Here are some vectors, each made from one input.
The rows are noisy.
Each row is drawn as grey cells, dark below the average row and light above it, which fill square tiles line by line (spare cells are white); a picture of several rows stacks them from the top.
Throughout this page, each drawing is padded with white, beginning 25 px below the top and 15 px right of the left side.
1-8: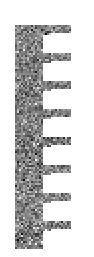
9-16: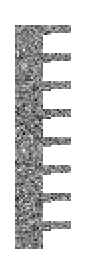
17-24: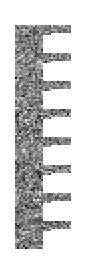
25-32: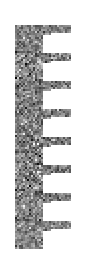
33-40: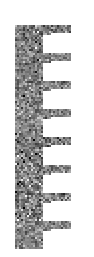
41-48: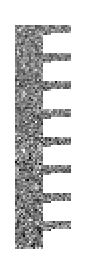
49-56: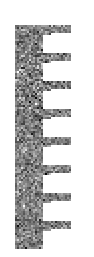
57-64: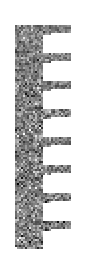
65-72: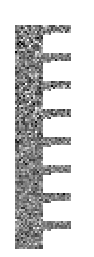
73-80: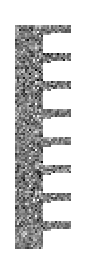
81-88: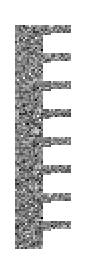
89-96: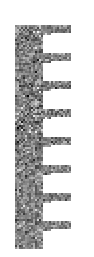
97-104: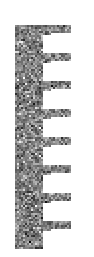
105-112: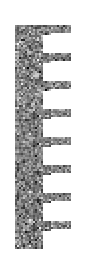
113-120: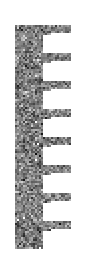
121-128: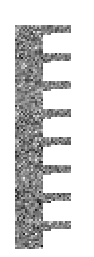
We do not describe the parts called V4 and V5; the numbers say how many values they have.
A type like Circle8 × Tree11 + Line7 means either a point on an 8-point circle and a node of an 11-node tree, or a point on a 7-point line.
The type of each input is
(Bool × Line6 + V5) × V4.
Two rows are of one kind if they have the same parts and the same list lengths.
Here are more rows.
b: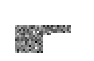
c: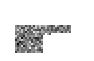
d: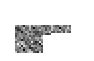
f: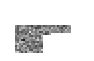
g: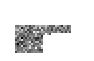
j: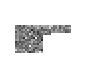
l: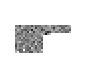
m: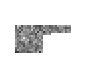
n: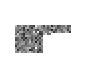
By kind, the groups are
b, d, f, n
c, g, j, l, m

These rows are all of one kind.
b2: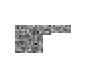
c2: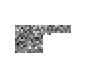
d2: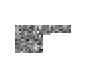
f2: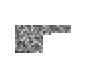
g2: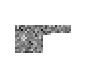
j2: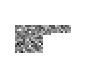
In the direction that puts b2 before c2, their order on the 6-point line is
f2, j2, g2, b2, c2, d2.
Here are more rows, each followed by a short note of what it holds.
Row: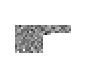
a point on a 6-point line, a true/false value and a value of V4
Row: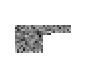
a value of V4 and a value of V5
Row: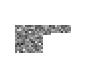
a point on a 6-point line, a true/false value and a value of V4
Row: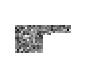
a value of V4 and a value of V5
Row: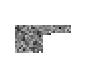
a value of V4 and a value of V5
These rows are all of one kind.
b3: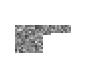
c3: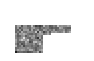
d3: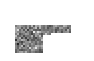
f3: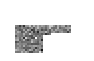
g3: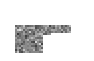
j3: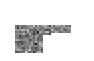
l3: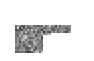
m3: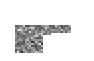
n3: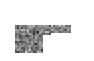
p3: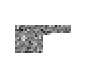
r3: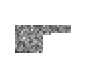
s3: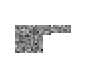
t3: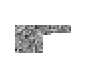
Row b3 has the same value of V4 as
g3, m3 and t3.
